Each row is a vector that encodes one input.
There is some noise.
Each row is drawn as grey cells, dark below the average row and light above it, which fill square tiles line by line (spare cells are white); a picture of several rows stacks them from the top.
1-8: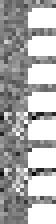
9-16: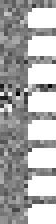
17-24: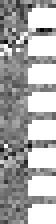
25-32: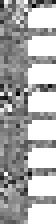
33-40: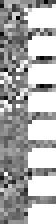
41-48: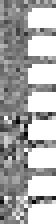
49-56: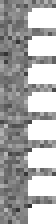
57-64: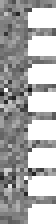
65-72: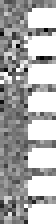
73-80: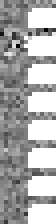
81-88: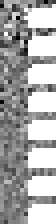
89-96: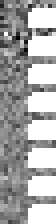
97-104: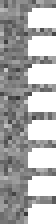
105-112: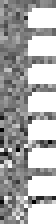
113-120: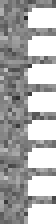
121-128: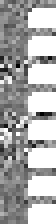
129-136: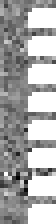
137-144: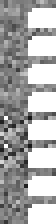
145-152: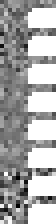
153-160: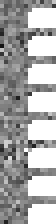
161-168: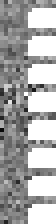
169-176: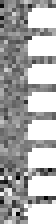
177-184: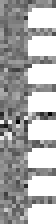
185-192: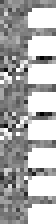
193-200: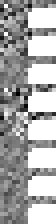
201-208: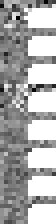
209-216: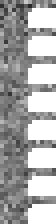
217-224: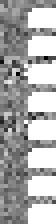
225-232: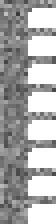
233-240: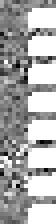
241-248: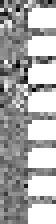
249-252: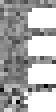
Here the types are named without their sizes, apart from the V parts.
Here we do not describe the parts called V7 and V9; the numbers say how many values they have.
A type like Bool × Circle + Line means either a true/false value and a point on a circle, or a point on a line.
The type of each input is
Bool × (Line + V9) + V7.
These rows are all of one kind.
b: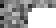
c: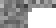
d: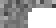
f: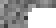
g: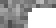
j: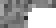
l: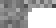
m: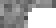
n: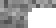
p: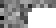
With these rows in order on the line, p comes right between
g and m.
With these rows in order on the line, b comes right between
g and n.
